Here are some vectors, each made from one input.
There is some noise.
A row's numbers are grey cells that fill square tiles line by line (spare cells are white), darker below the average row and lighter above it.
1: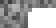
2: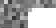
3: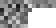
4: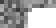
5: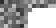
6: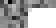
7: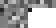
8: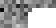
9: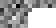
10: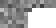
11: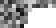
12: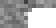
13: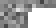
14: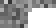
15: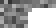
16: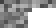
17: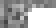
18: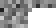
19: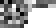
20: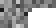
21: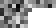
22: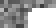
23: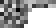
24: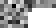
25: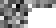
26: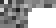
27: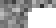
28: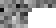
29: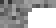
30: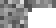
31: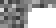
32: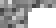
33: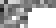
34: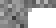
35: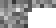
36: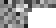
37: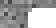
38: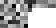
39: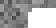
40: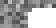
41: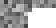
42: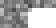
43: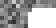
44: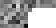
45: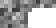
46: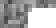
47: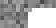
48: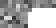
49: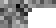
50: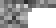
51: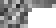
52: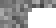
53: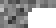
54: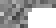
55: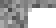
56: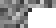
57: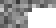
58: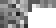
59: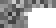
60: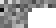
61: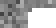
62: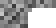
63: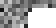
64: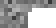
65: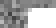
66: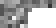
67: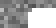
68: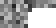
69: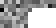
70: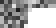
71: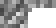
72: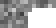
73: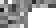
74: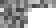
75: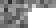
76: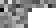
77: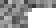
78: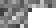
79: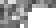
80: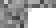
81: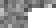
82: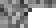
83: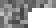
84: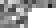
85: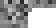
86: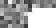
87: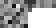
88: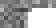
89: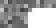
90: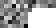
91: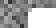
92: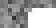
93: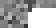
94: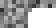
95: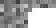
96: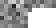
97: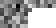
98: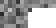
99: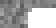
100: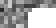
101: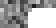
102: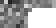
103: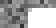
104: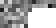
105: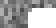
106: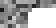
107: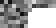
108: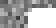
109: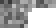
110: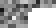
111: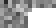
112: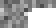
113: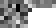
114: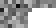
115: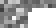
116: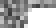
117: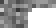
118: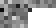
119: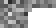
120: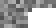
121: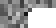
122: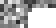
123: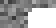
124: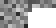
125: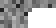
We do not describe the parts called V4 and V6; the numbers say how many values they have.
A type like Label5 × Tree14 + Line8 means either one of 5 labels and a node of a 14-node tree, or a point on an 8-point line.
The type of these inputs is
Bool × Line5 × V6 + V4.
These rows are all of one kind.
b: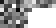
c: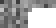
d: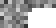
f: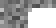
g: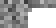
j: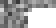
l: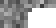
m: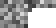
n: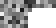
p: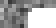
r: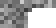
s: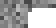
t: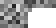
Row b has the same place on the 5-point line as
j, m and n.
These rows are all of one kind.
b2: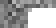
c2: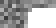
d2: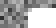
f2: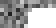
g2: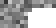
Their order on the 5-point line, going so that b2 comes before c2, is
d2, b2, f2, g2, c2.
